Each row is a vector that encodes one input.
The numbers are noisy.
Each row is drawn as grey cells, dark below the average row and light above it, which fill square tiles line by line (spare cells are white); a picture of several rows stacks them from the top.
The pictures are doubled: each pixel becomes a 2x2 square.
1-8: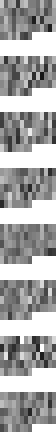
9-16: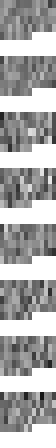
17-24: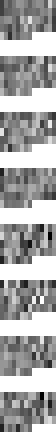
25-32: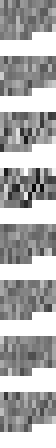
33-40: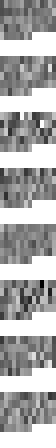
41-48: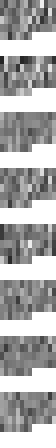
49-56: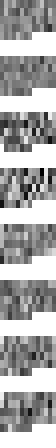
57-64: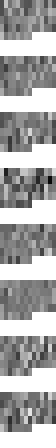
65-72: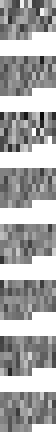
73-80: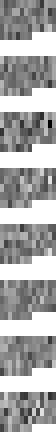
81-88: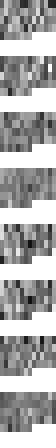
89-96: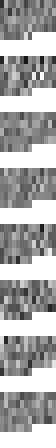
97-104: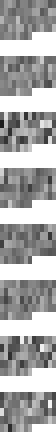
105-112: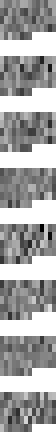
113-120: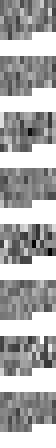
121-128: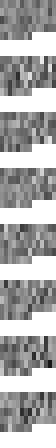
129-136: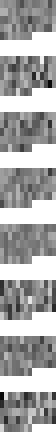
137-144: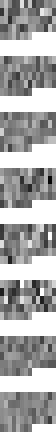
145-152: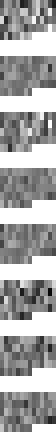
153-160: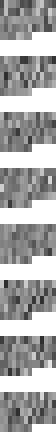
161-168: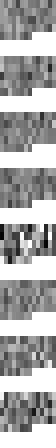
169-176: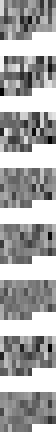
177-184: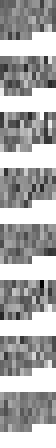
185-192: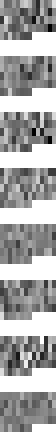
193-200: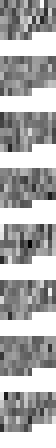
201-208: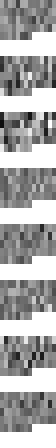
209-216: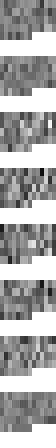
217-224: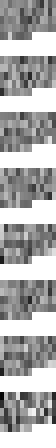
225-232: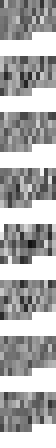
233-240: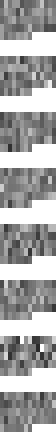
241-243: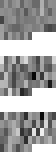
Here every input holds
a list of up to two points on a 9-point line.
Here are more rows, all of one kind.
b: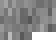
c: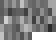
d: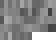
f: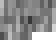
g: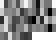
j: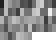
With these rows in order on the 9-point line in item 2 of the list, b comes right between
c and f.
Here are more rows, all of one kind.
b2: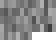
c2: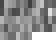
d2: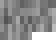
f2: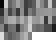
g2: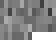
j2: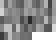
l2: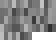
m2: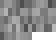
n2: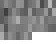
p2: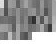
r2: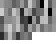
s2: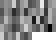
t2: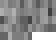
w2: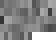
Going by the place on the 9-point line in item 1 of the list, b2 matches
d2, j2, p2 and s2.
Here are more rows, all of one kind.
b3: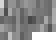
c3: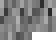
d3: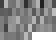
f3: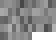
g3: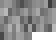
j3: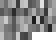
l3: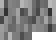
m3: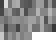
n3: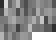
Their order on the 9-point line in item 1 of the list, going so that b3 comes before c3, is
j3, g3, f3, b3, m3, n3, l3, c3, d3.
